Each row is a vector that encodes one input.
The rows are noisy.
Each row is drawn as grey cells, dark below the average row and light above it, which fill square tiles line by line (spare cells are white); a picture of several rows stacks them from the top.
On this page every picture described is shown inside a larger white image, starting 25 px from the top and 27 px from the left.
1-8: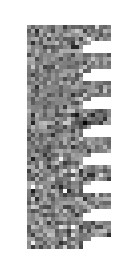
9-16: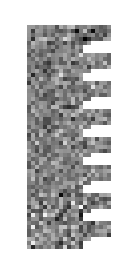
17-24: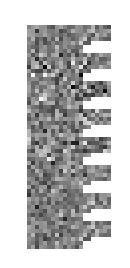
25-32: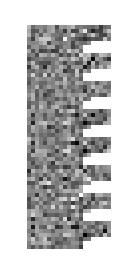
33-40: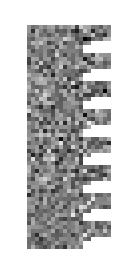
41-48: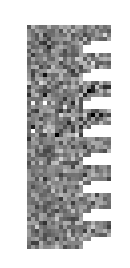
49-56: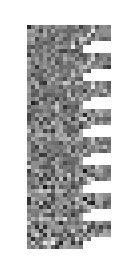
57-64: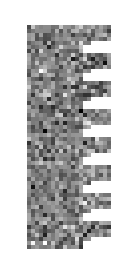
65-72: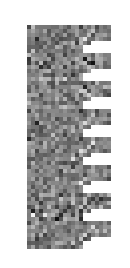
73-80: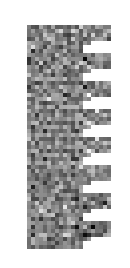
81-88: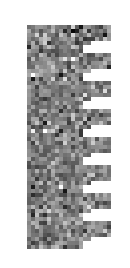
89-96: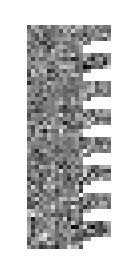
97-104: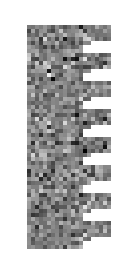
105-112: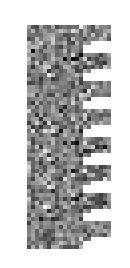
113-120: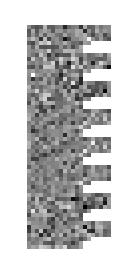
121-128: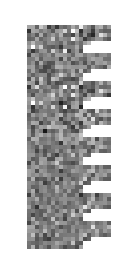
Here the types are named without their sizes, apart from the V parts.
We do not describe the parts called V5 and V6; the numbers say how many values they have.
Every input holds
a value of V5 and a value of V6, together with either a point on a line, or three true/false values.
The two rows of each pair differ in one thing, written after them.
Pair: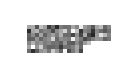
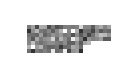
the value of V6
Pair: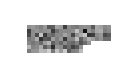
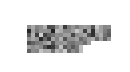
the place on the line
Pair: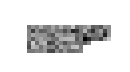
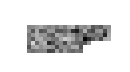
the place on the line
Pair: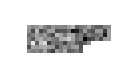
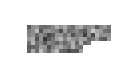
the value of V5
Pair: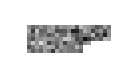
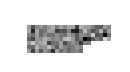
the place on the line
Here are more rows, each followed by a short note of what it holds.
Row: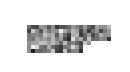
three true/false values, a value of V5 and a value of V6
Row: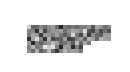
three true/false values, a value of V5 and a value of V6
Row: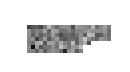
three true/false values, a value of V5 and a value of V6
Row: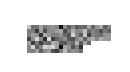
three true/false values, a value of V5 and a value of V6
